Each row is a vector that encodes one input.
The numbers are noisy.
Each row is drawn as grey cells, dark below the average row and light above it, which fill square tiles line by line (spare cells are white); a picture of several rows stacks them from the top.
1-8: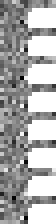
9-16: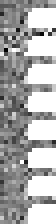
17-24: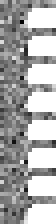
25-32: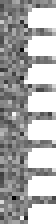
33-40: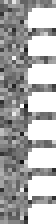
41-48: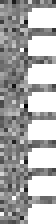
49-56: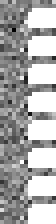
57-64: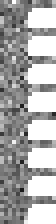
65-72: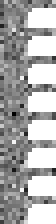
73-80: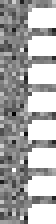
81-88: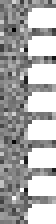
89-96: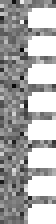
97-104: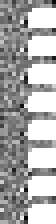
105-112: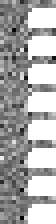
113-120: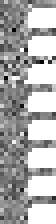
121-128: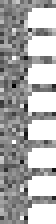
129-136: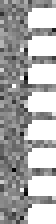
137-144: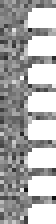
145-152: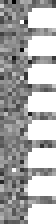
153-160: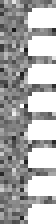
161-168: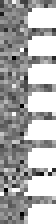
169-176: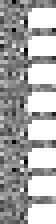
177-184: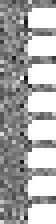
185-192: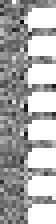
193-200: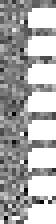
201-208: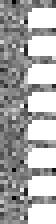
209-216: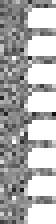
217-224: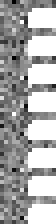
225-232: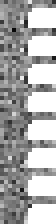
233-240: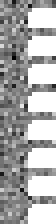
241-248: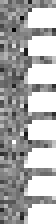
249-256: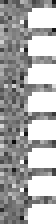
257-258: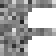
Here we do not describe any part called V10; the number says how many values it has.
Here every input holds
a list of up to two items, each a point on an 8-point circle and a value of V10.
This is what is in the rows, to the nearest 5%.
All of them are lists of up to two items, each a point on an 8-point circle and a value of V10: a few are empty, 40% hold one and 55% two.
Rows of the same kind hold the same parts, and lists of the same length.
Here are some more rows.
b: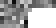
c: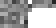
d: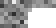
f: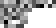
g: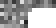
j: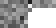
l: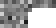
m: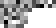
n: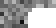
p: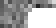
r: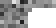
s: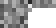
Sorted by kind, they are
b, c, g, l
d, j, n, p, r, s
f, m

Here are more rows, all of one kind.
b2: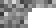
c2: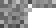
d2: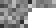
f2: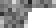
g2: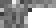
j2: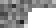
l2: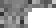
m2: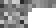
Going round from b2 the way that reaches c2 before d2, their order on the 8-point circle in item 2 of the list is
b2, m2, c2, d2, l2, f2, g2, j2.
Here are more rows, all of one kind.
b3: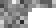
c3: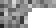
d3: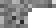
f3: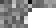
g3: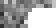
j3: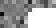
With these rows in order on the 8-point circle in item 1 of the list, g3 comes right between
b3 and c3.
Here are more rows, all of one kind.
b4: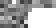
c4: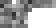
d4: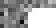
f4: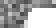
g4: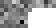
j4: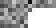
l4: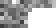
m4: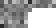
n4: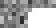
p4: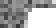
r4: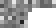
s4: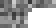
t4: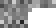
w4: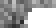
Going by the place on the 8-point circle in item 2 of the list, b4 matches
c4, j4, p4 and s4.
